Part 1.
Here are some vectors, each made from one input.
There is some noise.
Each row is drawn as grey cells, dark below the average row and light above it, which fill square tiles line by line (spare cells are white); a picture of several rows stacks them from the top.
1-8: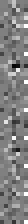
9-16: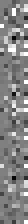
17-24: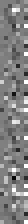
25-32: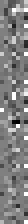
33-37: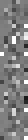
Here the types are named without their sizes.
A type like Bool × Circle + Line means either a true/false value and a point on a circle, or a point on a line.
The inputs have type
Bool × Line.
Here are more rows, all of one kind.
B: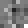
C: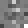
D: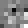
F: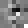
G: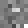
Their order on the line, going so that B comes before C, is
F, B, D, C, G.
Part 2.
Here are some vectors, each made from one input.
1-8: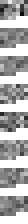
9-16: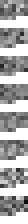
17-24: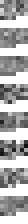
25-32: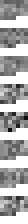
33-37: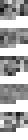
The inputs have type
Line4 + Line6.
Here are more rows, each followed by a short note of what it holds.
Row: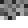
a point on a 6-point line
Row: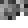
a point on a 6-point line
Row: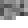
a point on a 4-point line
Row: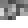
a point on a 6-point line
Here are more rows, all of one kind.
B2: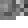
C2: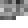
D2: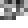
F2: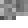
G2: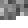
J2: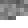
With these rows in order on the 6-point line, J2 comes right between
C2 and D2.
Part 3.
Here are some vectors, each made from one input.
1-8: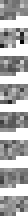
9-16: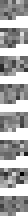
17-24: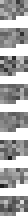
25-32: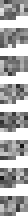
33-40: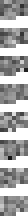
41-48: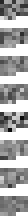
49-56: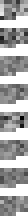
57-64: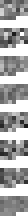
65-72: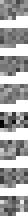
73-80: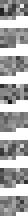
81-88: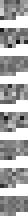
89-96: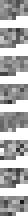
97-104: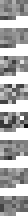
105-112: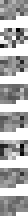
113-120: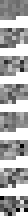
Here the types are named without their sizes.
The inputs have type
(Circle + Unit) × Line.
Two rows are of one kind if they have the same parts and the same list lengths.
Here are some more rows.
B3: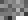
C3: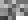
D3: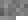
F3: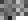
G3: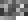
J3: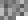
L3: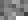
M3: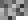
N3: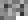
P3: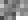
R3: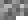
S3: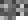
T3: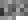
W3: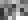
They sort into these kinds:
B3, C3, F3, J3, L3, M3, N3, P3, R3, W3
D3, G3, S3, T3

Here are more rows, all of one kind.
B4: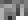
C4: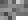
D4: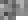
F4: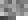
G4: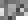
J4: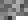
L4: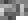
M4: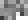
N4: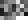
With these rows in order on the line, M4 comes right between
B4 and L4.
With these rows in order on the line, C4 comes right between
J4 and L4.
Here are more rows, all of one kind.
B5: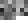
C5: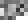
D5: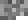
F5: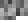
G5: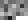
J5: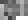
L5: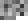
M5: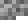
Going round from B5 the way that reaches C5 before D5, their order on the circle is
B5, L5, J5, C5, M5, F5, D5, G5.
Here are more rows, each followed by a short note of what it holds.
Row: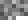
a point on a circle and a point on a line
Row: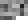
a point on a circle and a point on a line
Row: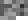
a point on a line
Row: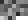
a point on a line
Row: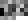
a point on a line
